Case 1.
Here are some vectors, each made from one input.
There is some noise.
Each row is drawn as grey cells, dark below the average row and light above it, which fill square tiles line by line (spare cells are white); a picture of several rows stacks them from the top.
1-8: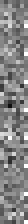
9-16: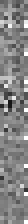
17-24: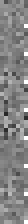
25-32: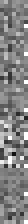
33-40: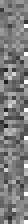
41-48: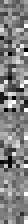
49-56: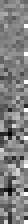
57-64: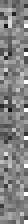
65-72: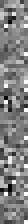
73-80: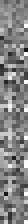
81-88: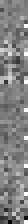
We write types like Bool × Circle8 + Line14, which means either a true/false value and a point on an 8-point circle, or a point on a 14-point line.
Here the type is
Bool × Line7.
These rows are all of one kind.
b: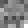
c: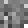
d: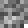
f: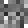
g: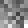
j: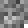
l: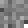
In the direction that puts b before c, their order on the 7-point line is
d, j, b, c, g, l, f.
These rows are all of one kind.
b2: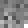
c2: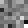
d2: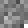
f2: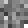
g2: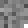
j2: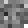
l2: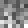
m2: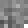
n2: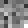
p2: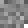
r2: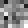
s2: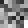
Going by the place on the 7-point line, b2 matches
c2 and l2.
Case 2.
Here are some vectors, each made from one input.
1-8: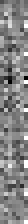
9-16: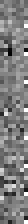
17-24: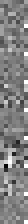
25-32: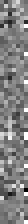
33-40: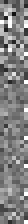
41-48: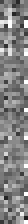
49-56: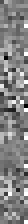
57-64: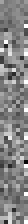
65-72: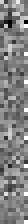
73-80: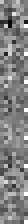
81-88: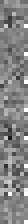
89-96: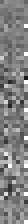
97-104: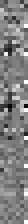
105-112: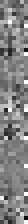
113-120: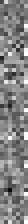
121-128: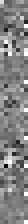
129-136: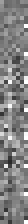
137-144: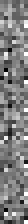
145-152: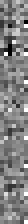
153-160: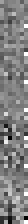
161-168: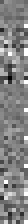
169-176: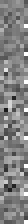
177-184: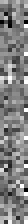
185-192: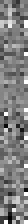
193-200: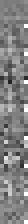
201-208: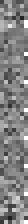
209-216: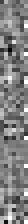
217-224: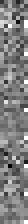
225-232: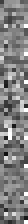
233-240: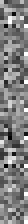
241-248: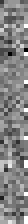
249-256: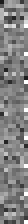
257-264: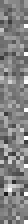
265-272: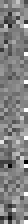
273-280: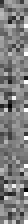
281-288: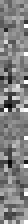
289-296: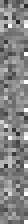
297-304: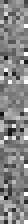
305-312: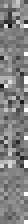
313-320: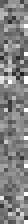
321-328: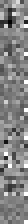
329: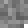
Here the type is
List2(Line6).
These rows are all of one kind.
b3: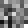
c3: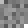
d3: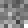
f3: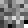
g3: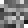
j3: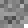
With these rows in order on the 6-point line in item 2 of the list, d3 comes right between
b3 and f3.
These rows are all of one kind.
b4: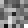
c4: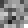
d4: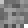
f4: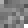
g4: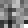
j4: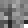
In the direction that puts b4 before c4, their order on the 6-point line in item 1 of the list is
d4, b4, f4, j4, g4, c4.
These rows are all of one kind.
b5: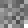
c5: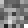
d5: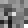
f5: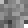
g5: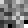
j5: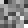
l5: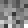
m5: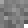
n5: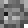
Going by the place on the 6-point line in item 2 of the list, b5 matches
g5, j5 and n5.
